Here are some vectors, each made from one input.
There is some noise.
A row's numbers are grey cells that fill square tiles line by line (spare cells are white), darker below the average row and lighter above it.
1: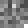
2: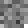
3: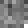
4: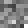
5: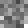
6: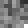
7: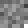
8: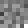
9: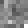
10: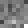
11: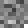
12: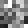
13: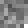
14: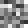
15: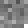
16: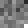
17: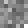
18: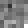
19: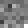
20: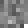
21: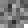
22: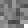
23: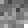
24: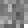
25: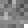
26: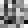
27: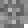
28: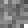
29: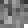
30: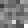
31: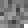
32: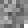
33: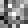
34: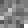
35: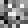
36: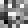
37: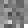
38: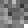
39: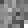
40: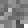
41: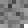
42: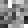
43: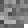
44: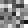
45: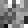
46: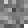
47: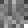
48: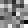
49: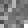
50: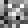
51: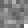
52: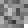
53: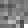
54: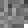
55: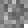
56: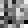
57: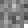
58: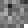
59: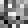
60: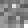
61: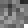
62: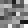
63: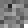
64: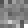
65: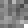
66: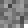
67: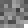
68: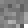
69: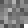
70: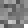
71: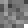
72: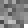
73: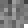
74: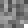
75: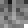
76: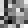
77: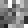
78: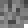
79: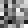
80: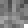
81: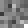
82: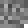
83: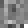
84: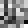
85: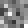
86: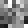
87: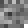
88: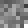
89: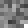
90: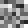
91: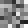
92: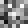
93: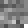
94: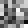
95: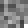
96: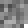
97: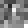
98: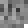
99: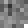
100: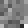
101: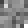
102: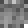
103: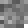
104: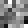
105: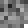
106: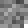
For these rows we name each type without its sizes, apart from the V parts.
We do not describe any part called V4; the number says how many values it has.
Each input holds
either a label, a point on a line and a true/false value, or a value of V4.
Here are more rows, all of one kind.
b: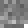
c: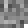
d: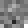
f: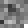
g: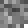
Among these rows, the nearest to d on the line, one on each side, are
b and c.
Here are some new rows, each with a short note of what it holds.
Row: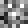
a value of V4
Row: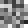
a value of V4
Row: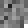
a label, a point on a line and a true/false value
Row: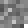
a label, a point on a line and a true/false value
